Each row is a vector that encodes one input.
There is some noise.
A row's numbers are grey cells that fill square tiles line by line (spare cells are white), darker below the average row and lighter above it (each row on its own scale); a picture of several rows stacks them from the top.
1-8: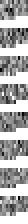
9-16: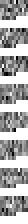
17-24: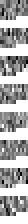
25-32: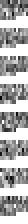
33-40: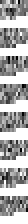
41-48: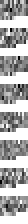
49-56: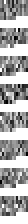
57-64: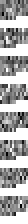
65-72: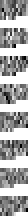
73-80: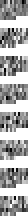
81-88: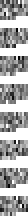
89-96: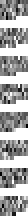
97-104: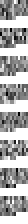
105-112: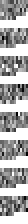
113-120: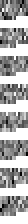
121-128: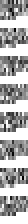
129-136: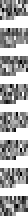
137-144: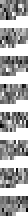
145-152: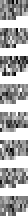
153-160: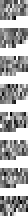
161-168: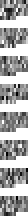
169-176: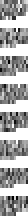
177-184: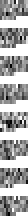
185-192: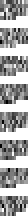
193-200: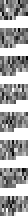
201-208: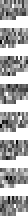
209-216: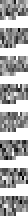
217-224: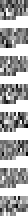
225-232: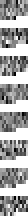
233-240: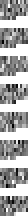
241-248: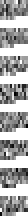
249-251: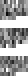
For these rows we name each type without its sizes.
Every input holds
a point on a circle, together with either a point on a line, or three true/false values.
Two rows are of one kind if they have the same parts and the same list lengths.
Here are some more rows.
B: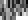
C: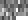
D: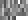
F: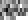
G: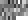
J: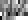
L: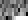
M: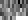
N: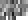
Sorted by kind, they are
B, C, J, L, M, N
D, F, G

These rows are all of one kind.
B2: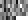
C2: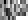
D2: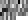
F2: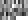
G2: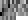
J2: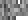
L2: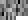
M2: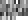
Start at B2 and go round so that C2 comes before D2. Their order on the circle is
B2, C2, L2, F2, M2, D2, G2, J2.
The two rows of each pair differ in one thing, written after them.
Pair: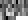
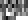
the place on the circle
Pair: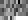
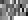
one of the three true/false values
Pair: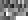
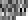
one of the three true/false values
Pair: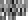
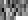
one of the three true/false values
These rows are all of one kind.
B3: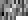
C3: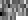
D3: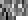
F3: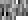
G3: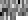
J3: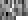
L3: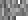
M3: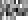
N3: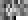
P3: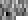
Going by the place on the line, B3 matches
D3 and G3.
